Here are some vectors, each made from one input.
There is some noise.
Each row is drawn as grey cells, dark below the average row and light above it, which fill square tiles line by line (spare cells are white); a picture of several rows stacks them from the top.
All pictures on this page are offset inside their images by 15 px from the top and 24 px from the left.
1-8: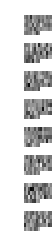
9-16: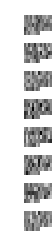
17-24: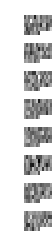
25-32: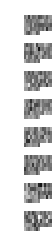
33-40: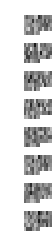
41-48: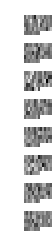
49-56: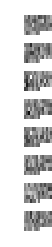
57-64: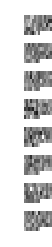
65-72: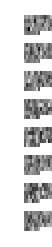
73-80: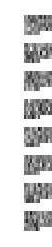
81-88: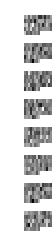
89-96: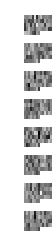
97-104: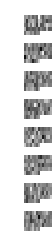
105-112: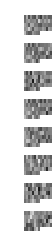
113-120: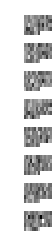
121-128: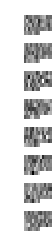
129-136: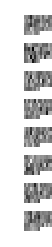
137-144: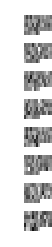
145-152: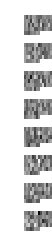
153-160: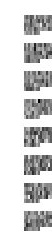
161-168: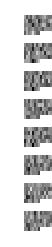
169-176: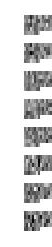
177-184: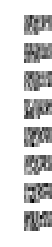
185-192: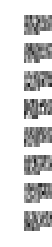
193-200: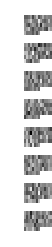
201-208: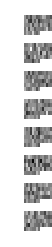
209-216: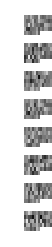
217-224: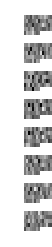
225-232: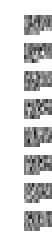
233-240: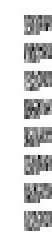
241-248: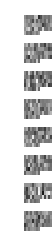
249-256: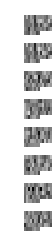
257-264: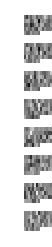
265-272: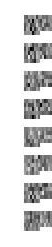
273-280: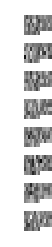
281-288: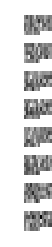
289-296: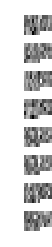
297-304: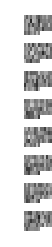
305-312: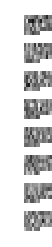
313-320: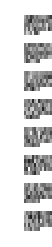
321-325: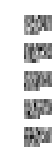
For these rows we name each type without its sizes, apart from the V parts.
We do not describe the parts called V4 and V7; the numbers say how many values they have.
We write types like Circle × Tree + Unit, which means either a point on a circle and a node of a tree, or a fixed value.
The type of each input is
(Circle + Label) × V7 + Line × Line × V4.
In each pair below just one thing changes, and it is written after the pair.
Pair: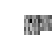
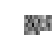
the place on the circle
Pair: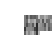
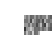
the place on the circle
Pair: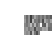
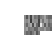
the place on the circle
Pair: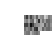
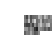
the value of V7
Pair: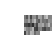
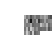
the value of V7
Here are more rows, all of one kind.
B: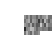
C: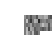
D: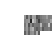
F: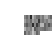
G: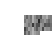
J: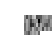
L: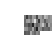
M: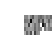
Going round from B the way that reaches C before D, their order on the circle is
B, C, L, M, J, D, G, F.
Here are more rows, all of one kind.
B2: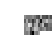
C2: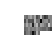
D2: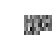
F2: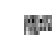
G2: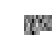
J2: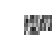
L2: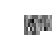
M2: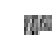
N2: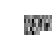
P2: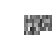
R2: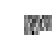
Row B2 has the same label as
G2, M2, N2 and R2.
